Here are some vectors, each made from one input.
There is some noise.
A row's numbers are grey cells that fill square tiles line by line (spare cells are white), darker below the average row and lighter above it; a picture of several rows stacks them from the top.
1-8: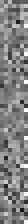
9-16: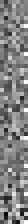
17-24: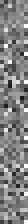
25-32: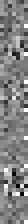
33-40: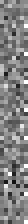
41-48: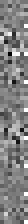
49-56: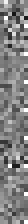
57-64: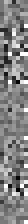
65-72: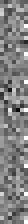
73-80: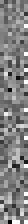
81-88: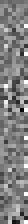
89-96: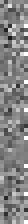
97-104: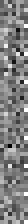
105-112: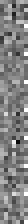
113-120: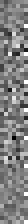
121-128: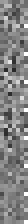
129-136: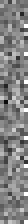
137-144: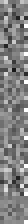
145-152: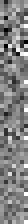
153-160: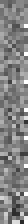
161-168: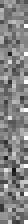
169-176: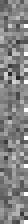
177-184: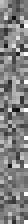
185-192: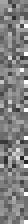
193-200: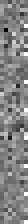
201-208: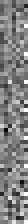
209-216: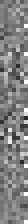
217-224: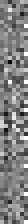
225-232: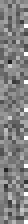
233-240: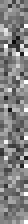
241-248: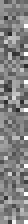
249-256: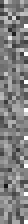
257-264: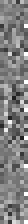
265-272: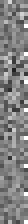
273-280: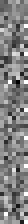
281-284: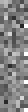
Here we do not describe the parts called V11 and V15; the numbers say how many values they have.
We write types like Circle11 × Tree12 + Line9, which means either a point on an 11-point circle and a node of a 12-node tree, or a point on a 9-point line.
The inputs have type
Bool × Line16 + (Line12 + V11) × V15.
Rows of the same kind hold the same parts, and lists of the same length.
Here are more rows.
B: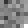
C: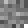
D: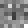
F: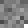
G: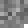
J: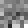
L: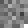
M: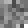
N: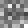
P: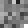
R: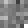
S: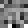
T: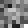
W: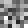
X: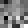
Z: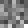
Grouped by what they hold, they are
B, D, N, X
C, F, L, P, R, S, W, Z
G, J, M, T

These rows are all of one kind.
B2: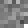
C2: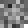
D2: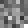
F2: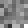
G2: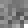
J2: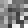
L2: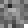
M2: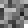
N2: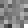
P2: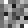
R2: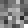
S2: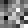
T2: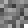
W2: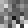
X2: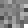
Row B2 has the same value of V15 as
G2, J2, P2 and T2.
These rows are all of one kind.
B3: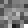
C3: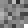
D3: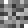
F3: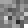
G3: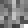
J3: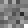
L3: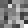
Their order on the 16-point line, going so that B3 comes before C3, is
D3, J3, L3, G3, B3, C3, F3.
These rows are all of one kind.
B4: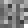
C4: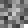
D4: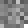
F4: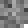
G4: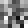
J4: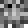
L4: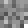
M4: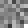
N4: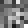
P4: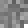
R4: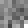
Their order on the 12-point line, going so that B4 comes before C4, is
L4, B4, F4, G4, C4, D4, M4, R4, J4, N4, P4.
